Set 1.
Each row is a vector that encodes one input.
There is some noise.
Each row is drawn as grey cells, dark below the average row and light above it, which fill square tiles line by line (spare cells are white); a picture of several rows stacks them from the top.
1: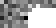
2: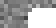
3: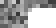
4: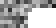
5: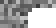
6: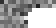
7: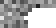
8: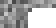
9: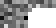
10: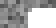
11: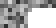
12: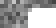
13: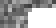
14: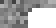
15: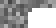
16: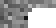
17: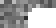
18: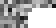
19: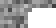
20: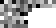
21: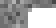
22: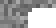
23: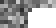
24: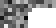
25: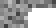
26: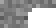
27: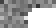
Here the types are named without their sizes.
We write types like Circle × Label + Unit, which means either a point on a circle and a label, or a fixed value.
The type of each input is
Line.
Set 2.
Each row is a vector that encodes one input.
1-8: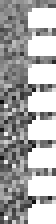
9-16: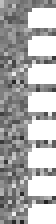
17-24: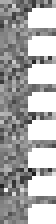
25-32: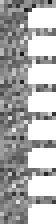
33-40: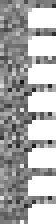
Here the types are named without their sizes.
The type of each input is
Line.
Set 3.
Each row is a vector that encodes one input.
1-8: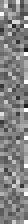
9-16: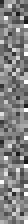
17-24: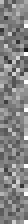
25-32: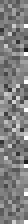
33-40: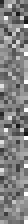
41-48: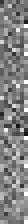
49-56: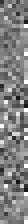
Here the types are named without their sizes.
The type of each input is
Tree.
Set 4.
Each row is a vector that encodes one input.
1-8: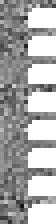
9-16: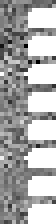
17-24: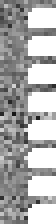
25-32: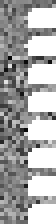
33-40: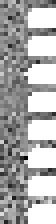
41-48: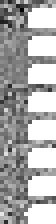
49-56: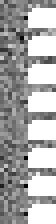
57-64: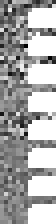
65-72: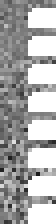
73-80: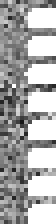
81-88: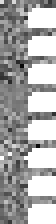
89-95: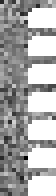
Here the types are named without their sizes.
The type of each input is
Line.
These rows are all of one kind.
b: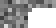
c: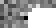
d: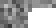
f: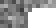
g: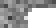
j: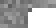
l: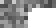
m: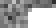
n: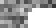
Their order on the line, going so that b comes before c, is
m, g, l, n, b, j, c, f, d.
